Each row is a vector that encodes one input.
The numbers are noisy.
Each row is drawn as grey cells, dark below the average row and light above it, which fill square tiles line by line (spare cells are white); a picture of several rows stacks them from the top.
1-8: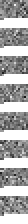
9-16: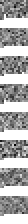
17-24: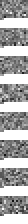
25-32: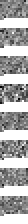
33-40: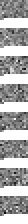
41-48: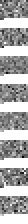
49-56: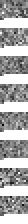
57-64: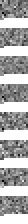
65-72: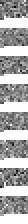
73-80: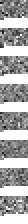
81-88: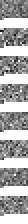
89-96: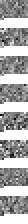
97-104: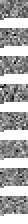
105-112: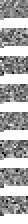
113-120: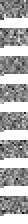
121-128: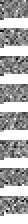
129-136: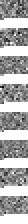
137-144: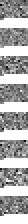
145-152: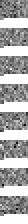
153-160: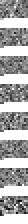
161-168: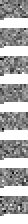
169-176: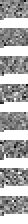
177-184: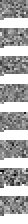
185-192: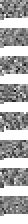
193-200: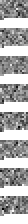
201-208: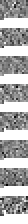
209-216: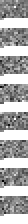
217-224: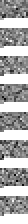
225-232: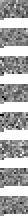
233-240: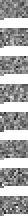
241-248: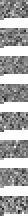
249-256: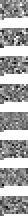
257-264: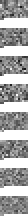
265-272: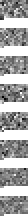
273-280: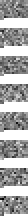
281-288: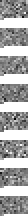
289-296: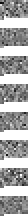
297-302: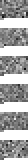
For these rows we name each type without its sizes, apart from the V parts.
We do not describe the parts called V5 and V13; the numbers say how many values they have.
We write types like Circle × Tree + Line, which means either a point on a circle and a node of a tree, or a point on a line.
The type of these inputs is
((Bool × Bool × Bool + Unit) × V5 + Line) × V13.
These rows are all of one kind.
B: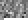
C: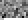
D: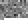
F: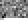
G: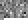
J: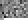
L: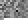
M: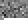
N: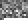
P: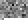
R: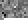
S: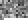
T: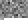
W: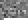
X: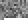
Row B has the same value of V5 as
C, R, S and W.
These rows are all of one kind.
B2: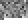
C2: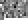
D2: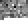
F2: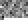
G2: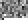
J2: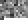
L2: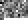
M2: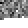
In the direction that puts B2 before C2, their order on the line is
M2, L2, B2, C2, J2, D2, G2, F2.
